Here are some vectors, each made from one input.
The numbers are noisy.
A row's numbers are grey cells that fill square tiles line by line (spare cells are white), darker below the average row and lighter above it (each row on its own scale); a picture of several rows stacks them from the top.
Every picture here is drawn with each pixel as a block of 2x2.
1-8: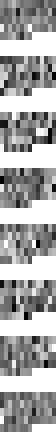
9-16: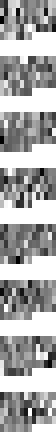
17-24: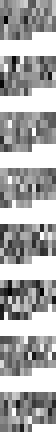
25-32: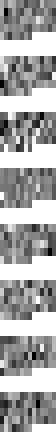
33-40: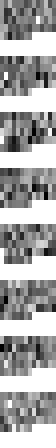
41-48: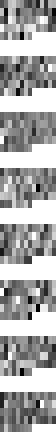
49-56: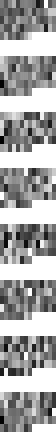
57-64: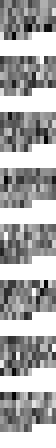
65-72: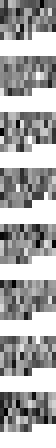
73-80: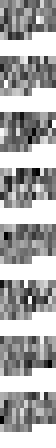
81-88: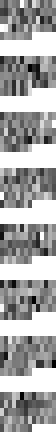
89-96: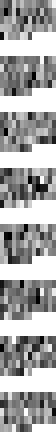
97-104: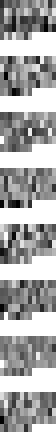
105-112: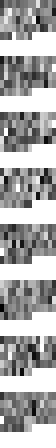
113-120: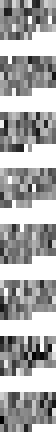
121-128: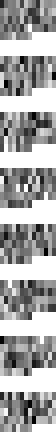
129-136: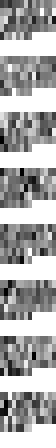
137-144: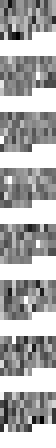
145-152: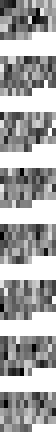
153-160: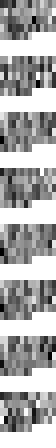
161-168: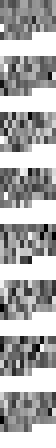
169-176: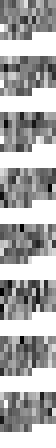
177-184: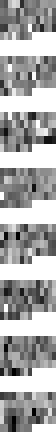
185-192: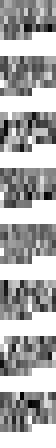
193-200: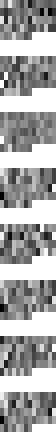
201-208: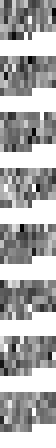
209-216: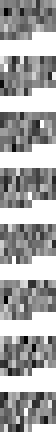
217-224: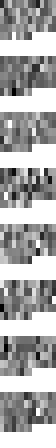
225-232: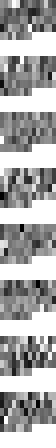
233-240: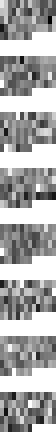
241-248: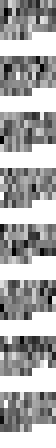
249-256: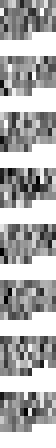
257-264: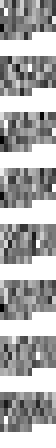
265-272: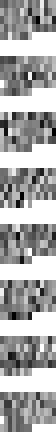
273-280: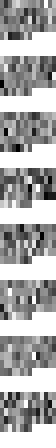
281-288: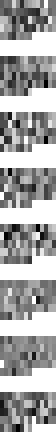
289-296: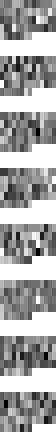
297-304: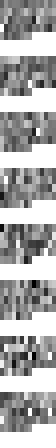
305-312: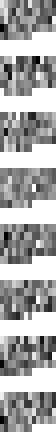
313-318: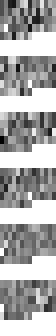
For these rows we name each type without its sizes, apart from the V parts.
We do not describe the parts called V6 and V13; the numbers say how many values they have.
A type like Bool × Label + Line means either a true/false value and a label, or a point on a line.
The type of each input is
(Bool × Bool × Bool × Bool + Unit) × Circle × V13 + Line + V6.
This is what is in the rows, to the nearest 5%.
About 80% of them hold a point on a circle and a value of V13, together with either a fixed value, or four true/false values. About 5% of them hold a point on a line. The rest hold a value of V6.
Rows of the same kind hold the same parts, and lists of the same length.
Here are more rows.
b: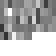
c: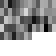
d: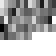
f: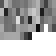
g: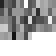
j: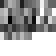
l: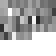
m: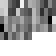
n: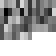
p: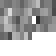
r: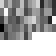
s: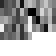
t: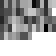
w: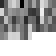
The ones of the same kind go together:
b, l, p
c, g, j, s, w
d, m, r
f, n, t

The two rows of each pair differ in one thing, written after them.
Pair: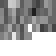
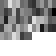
one of the four true/false values
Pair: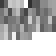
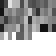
the value of V13
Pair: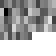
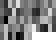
the value of V13
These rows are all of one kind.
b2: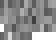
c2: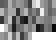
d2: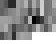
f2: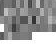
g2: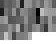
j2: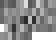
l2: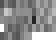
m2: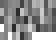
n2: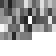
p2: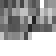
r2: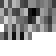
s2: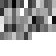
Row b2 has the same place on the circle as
c2, f2, j2 and m2.
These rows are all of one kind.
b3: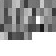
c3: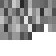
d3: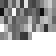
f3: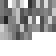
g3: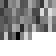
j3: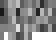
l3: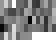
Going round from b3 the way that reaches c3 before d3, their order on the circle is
b3, c3, j3, f3, l3, d3, g3.
